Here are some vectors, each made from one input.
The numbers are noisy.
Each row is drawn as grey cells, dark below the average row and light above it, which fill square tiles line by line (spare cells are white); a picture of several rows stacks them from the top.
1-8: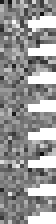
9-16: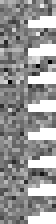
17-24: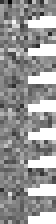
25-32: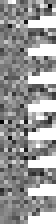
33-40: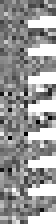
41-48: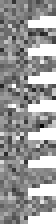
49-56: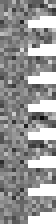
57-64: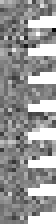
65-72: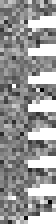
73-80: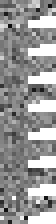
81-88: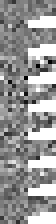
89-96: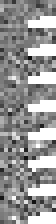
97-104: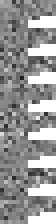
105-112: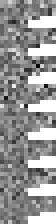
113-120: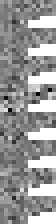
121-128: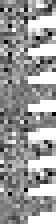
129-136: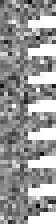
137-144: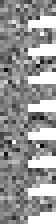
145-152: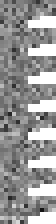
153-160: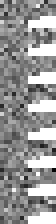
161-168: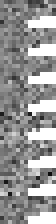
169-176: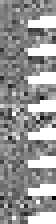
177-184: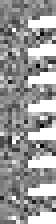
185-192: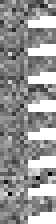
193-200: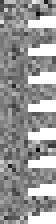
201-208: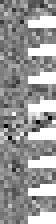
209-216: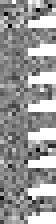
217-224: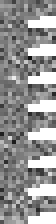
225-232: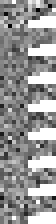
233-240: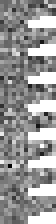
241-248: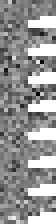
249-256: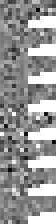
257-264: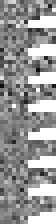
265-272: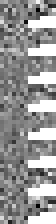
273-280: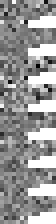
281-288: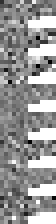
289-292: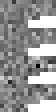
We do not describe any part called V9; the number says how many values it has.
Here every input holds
a point on a 7-point line, together with either one of 7 labels, or a true/false value and a value of V9.
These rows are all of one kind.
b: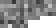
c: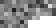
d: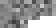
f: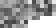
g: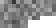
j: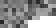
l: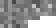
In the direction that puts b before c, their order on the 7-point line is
f, d, g, l, b, j, c.
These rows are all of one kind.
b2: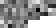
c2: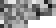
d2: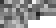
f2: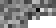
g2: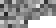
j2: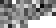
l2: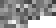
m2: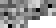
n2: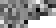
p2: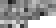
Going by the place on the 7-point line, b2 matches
g2, m2 and p2.
